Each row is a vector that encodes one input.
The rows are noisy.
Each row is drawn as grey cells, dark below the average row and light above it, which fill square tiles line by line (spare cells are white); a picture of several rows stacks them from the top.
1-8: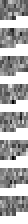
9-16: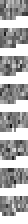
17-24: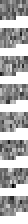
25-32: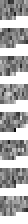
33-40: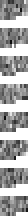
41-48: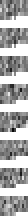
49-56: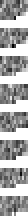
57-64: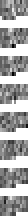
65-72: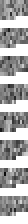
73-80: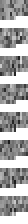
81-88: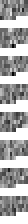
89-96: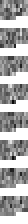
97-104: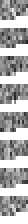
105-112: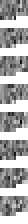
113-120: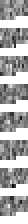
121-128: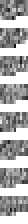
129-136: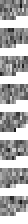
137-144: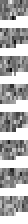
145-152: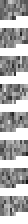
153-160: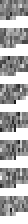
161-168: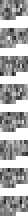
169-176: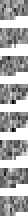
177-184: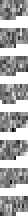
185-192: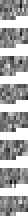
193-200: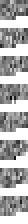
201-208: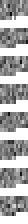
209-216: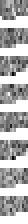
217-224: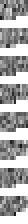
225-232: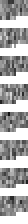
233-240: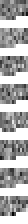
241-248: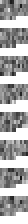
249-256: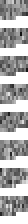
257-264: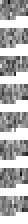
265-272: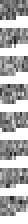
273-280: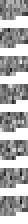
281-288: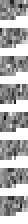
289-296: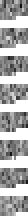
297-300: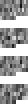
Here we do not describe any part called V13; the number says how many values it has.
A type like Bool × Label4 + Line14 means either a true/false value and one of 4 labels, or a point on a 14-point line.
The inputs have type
List2(Line7) × V13.
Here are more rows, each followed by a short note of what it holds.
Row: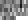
a value of V13, together with the empty list
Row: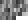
a value of V13, together with the empty list
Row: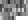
a value of V13, together with the empty list
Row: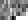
a value of V13, together with the empty list
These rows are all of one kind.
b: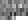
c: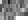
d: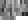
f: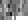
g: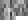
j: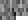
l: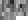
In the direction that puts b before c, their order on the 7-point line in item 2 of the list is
d, b, g, f, j, c, l.
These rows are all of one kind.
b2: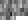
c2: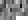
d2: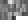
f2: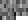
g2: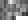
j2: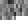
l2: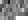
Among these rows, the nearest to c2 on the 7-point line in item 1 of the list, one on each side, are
f2 and j2.
